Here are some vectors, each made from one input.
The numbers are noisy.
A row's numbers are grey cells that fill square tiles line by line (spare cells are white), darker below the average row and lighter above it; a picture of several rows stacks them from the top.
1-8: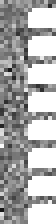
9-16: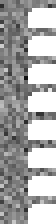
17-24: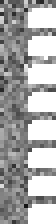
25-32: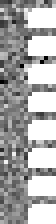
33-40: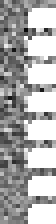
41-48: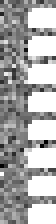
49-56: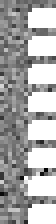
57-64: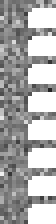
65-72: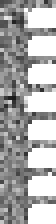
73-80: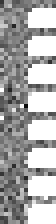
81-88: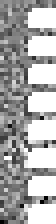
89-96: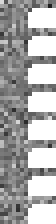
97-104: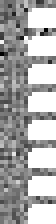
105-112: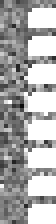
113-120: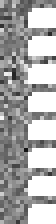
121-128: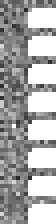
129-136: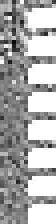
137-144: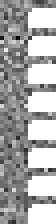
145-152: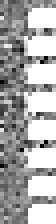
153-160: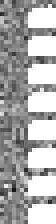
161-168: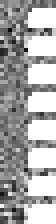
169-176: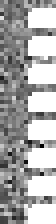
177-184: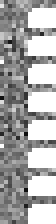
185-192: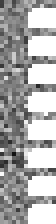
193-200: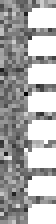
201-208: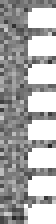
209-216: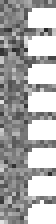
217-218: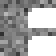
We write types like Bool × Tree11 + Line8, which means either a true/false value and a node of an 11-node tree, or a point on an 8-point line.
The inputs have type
Bool × Tree14 + Label5.
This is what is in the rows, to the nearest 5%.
About 20% of them hold one of 5 labels. The rest hold a node of a 14-node tree and a true/false value.
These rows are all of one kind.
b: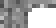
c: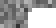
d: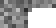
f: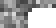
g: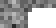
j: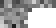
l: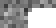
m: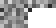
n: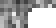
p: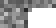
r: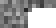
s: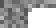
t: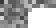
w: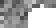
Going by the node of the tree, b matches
d, j, p and s.
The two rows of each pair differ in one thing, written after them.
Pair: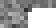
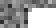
the true/false value
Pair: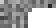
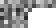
the node of the tree
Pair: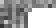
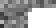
the true/false value
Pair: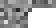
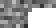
the true/false value
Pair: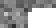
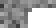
the true/false value
